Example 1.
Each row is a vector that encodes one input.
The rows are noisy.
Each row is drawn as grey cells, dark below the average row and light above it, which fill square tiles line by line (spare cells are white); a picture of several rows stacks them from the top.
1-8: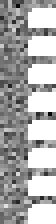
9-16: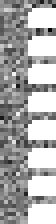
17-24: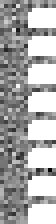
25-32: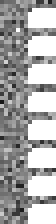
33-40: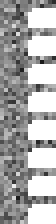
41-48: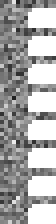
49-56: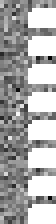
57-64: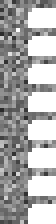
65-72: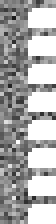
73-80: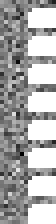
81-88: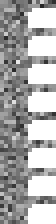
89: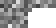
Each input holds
one of 11 labels.
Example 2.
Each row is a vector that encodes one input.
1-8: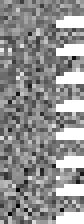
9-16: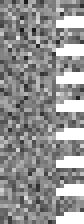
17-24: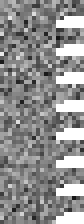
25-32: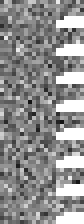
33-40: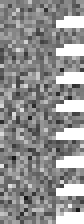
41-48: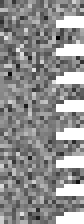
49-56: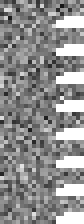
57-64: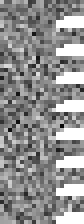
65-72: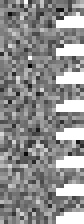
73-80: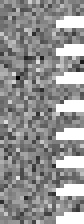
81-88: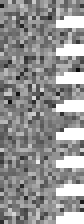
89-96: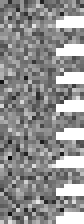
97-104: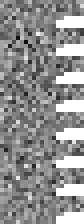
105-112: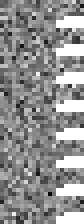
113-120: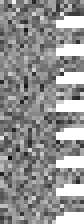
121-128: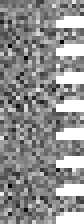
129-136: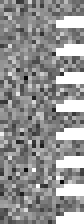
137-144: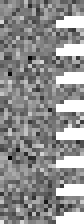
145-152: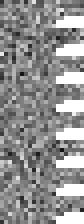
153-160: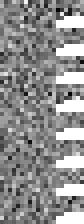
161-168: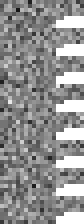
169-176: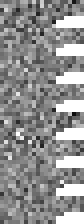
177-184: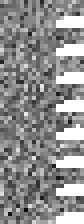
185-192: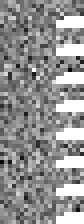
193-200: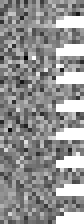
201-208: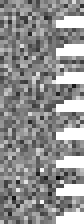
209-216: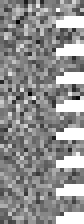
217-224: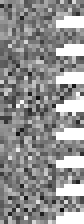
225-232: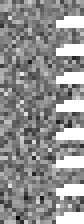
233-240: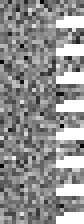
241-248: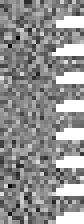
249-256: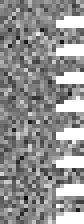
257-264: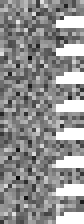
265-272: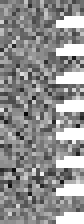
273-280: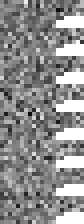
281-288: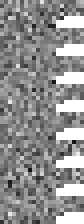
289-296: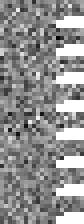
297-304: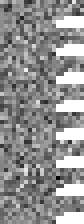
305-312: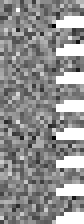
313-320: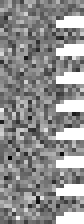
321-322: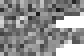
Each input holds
four true/false values.
